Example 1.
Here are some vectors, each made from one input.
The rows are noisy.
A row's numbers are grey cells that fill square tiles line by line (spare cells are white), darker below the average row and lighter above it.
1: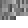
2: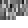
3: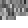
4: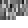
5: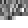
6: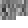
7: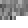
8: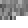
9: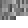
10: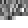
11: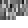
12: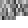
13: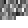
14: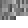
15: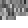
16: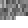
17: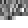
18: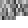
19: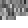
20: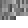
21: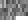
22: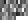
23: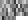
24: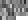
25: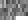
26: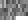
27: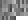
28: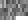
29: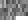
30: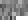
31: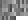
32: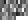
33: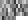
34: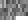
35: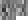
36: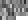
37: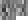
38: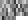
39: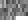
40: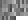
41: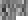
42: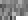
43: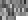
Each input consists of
a node of a 9-node tree.
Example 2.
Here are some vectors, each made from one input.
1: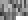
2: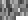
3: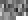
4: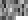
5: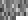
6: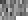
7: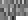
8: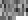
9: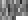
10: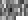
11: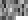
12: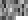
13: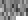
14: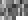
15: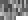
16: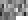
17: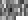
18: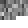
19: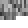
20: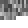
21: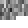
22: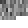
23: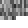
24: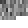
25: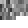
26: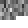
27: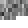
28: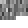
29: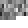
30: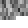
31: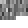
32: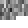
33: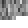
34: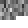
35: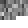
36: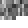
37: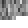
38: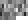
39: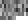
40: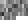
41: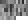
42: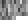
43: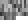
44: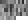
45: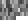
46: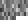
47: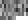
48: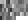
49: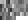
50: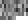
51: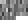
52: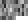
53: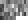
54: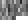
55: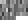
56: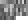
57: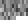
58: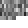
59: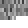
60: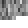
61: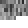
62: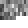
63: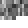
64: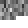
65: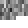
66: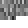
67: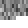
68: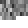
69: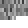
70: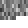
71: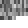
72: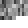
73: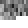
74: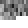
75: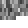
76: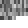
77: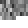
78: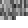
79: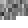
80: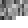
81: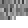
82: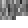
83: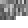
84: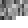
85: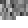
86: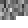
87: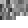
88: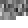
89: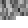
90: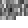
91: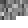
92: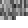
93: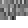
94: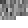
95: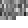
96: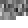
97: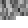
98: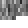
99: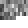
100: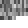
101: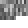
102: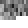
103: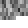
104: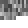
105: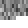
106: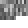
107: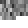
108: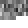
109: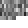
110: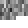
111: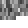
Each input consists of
five true/false values.
